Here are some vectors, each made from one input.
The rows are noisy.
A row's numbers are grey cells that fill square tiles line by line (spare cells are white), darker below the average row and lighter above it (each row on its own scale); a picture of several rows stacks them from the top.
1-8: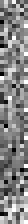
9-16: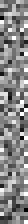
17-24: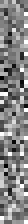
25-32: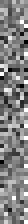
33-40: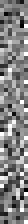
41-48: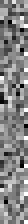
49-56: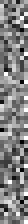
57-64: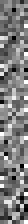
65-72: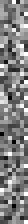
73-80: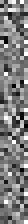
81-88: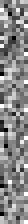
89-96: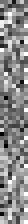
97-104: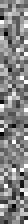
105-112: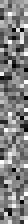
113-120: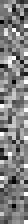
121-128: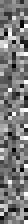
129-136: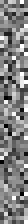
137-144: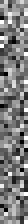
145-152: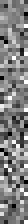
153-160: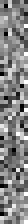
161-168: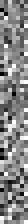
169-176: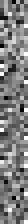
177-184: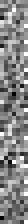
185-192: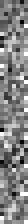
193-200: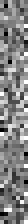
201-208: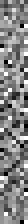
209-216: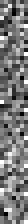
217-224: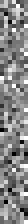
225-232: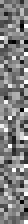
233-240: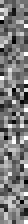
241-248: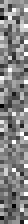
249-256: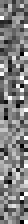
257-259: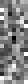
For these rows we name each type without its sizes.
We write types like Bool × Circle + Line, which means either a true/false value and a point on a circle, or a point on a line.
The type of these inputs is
(Bool × Bool × Bool + Unit) × (Circle + Line).
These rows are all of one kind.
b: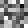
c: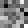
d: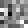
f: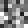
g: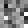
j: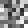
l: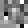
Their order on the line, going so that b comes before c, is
d, j, g, f, b, l, c.
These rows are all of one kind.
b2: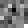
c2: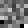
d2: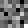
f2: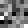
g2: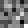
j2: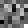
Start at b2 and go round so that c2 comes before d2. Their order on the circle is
b2, j2, c2, f2, d2, g2.
